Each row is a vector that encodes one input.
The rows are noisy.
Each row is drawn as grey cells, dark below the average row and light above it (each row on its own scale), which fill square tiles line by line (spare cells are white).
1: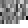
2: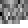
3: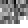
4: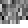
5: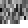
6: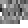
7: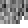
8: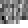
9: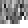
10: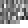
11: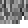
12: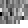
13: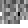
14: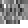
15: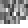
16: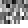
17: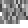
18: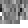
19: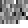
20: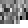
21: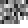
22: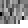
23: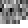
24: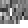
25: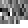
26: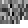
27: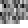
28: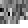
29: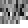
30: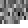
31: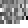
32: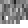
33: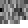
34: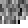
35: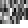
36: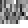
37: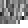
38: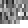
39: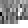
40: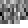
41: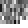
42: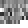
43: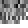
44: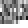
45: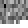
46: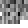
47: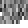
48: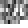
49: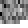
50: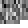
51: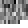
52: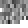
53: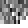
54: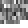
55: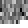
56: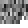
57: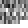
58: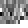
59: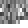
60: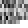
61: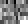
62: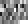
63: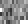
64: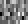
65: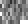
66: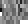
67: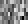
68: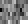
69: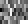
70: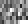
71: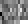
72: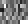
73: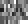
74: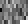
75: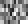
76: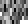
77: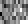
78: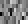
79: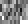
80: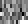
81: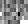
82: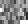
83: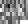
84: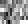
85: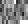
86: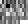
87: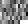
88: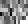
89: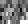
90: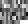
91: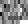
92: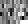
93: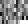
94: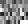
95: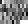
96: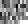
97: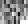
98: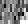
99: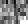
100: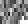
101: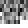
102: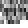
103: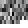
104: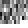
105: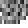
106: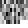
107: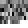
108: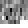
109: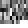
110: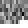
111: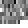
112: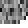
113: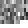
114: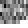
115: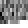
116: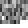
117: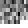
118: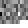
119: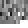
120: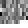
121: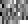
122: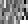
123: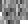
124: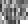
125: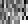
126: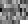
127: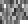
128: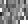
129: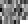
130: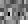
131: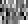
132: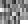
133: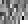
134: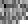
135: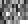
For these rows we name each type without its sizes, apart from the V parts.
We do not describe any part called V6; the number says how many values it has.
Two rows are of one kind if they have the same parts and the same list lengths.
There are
3 kinds of row.
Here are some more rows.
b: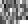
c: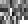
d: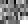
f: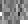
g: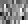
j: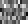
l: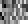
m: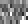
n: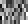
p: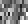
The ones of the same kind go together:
b, c, l, m, p
d
f, g, j, n

